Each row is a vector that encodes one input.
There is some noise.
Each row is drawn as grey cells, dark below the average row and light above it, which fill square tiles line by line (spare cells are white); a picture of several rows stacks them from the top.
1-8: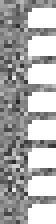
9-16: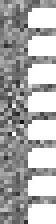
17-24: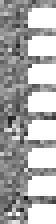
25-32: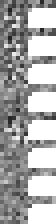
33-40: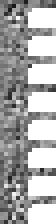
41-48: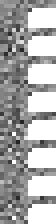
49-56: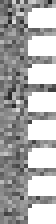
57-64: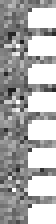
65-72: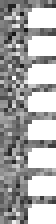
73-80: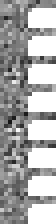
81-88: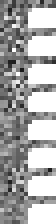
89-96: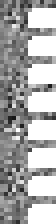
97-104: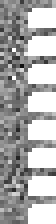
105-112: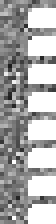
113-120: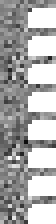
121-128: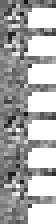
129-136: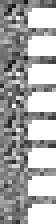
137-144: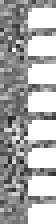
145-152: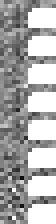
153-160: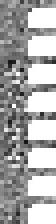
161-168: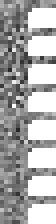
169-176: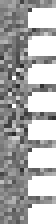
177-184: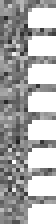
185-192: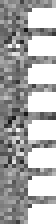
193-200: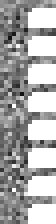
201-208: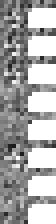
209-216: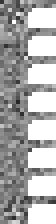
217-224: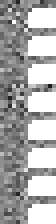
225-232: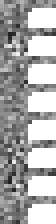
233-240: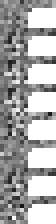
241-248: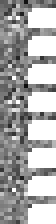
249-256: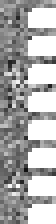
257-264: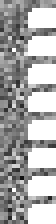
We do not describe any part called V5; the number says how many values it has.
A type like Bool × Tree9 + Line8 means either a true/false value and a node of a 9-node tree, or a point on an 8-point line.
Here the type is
Bool × List2(V5) + Line7 + Line8.
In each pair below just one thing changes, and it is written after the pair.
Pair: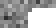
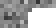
the value of V5 in item 2 of the list
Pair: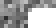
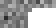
the true/false value
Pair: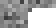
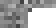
the value of V5 in item 1 of the list
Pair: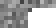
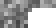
the true/false value
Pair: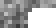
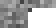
the true/false value
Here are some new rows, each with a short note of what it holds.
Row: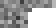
a true/false value, together with the empty list
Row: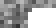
a true/false value, together with a list of one item
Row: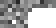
a point on a 7-point line
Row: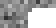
a true/false value, together with a list of two items
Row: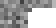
a true/false value, together with the empty list
